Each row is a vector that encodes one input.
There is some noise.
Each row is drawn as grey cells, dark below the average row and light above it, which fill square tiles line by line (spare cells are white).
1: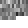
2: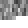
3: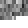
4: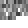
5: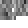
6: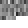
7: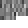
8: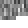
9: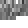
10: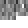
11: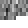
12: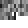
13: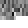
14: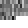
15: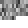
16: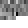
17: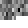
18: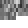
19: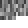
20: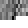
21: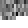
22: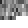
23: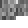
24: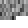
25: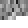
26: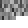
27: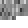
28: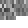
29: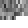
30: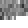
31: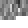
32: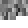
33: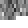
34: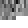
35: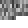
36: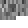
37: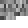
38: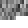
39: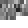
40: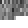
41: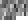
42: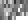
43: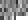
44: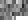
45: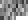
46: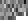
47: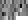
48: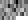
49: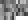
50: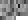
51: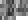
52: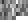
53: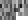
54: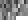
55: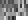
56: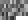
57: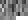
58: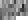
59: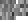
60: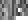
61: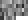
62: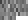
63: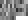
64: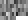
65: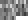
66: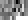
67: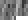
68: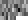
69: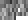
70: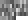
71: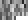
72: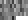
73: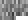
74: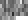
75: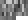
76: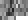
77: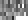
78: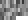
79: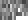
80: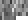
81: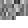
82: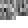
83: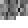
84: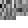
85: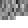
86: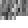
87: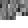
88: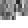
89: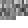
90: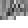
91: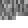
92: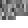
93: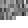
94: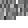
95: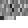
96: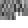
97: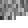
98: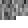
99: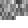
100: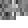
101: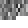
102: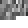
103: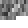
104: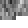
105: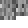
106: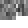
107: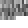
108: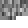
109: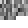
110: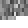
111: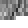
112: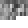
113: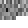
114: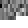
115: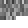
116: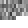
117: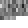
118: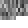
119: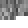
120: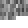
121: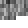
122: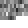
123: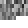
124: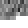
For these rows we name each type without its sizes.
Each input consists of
three labels, together with either a fixed value, or five true/false values.
